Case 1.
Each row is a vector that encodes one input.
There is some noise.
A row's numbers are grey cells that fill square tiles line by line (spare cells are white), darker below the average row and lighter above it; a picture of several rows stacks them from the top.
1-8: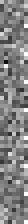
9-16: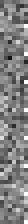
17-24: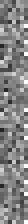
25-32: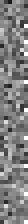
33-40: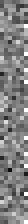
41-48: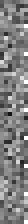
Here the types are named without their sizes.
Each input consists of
a label.
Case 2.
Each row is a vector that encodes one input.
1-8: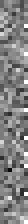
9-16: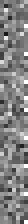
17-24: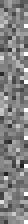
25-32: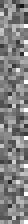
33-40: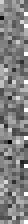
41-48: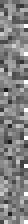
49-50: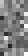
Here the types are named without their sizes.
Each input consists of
a label.
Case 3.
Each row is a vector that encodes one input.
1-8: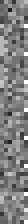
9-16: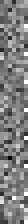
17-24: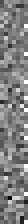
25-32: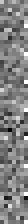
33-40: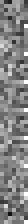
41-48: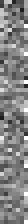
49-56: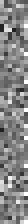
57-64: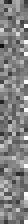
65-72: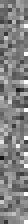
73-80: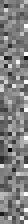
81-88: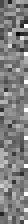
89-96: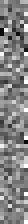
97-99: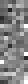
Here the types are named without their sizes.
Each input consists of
a label.
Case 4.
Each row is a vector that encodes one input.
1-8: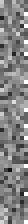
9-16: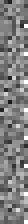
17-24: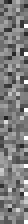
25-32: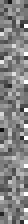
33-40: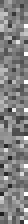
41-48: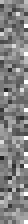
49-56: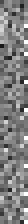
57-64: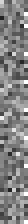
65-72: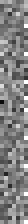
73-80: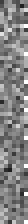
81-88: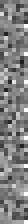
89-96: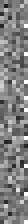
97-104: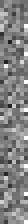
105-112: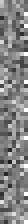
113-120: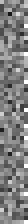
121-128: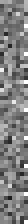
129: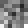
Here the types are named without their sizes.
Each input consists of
a label.
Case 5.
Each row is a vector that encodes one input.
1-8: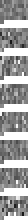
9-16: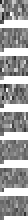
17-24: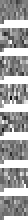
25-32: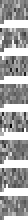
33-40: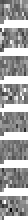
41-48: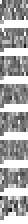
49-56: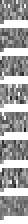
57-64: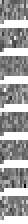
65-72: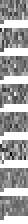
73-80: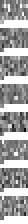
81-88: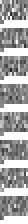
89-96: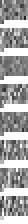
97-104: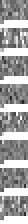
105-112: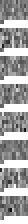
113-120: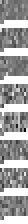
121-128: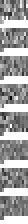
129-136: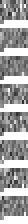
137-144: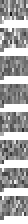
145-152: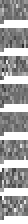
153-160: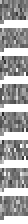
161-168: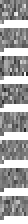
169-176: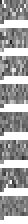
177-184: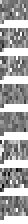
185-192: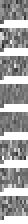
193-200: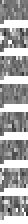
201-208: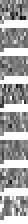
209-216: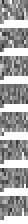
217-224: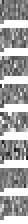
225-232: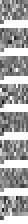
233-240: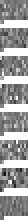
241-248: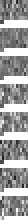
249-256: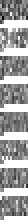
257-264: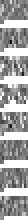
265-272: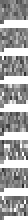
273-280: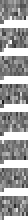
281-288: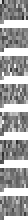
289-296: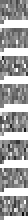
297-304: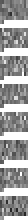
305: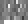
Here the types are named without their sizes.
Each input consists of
a point on a line.
